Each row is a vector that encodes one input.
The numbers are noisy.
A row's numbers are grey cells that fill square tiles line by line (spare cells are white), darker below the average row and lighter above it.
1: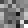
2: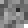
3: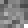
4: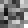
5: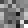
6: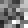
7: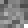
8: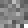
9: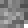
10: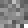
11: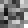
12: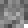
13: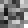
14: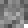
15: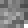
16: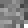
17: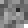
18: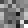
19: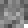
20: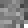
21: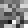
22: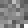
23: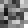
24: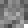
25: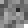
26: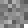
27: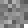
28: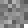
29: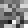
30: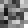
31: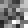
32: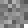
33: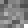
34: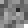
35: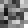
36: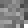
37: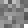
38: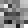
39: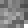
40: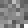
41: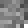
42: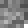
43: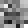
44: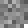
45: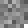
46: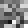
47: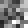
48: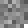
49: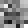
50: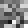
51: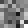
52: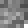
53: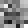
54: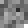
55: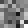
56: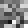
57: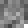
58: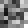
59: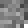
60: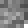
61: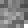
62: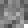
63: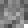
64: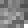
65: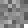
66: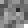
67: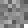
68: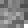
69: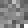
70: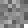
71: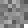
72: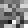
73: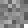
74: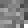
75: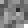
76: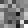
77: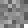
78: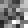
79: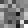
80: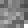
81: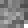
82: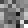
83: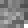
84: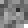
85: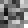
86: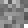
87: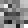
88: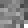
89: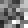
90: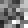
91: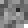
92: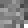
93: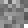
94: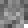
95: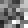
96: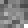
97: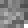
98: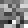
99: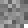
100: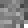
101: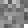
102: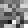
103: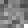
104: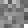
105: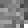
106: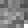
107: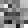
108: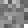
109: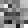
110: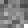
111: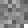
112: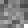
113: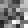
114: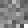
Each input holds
either a point on a 5-point line, or a point on an 8-point line.
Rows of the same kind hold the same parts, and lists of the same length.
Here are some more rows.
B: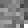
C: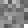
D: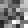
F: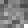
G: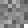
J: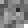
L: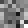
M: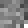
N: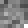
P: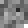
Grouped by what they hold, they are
B, C, F, G, J, M, N, P
D, L

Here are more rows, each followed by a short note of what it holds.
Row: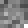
a point on an 8-point line
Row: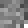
a point on an 8-point line
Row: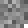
a point on an 8-point line
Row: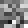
a point on a 5-point line
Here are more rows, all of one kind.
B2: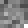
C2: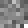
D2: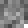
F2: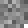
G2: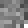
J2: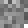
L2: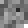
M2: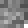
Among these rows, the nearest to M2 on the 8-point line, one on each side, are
B2 and G2.
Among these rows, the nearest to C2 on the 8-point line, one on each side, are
F2 and G2.
